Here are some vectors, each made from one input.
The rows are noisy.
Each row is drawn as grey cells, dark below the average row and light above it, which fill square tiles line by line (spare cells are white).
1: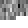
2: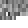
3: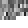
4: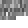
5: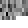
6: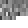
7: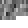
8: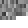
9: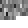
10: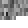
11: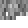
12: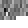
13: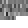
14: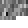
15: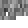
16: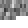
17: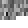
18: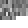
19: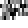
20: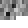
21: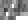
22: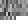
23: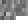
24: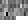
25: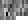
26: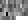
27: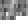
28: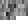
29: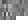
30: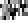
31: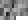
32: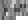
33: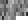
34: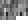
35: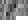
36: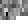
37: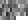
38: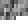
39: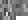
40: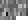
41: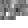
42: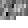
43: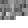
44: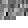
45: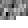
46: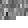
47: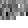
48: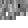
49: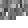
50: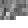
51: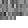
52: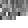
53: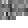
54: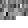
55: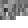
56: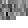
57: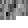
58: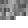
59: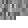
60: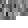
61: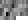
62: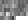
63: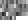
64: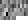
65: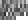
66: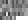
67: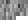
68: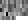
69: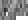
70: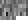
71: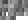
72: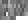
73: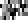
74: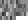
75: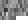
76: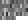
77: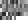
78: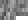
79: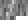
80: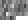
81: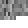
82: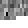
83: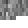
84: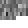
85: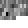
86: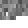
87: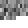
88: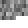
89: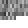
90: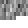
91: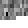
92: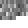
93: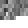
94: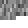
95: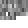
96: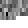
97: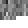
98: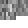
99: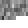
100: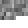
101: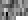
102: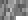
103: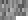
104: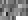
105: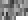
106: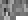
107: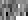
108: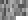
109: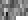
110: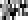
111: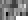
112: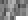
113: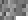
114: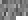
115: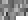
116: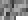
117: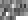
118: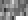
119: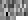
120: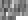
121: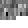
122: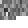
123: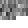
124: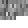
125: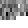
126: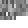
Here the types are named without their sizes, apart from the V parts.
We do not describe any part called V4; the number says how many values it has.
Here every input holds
a list of items, each a label, a point on a line and a value of V4.
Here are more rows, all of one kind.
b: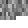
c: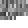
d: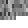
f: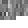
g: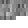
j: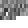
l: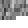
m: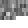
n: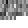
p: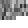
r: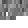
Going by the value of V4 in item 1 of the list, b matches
c, f, n and r.
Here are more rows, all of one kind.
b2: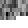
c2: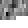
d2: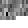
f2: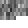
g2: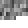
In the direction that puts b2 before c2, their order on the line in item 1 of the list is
f2, b2, d2, c2, g2.
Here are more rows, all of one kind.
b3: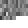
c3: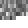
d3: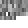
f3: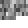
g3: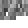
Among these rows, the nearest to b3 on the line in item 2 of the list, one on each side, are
c3 and f3.
